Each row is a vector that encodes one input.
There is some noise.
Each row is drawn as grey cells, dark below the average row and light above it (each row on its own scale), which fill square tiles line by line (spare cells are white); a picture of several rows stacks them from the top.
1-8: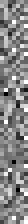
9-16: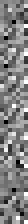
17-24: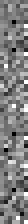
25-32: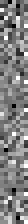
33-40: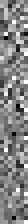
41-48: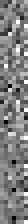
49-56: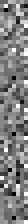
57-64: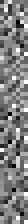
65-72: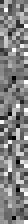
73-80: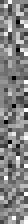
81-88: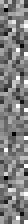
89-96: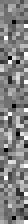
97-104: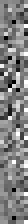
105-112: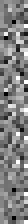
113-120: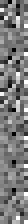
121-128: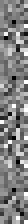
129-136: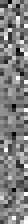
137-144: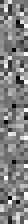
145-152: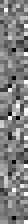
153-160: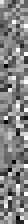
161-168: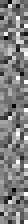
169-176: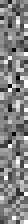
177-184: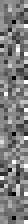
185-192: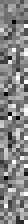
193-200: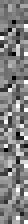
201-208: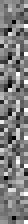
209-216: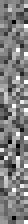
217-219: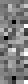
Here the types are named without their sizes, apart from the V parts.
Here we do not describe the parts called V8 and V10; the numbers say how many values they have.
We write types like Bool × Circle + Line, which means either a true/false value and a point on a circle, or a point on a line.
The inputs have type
Bool × (Line + V8) + V10.
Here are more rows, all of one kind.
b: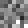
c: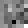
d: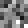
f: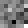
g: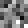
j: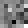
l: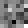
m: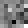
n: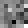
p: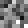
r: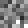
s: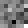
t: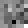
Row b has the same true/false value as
d, g, p and r.
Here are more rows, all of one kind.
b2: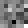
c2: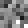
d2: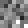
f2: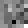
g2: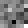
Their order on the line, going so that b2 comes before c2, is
g2, b2, c2, d2, f2.
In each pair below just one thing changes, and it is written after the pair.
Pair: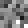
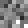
the place on the line
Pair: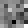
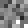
the true/false value
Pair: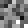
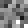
the place on the line
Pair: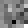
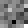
the place on the line
